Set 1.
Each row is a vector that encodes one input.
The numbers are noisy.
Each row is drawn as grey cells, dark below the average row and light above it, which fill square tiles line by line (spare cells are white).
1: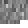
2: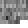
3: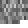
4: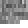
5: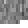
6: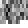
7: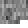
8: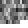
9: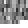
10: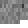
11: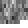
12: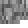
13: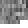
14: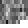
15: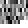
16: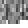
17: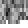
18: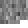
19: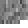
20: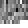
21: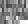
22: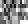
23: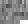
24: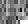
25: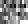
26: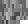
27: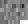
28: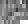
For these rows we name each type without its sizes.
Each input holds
a point on a line.
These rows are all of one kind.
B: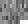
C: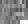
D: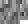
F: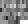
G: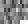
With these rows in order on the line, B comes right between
F and G.
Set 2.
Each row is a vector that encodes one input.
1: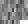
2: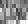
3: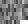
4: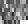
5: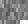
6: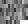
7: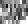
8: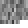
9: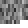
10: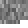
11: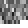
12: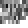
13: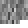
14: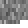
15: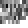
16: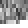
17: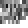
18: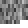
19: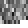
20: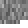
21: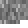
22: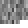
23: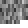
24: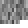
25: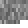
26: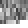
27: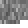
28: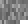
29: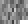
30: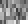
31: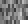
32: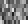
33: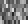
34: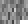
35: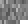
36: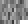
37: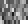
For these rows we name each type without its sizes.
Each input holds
a point on a line.
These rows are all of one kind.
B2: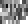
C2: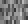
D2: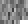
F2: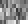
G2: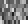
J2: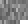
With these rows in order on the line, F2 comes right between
B2 and D2.
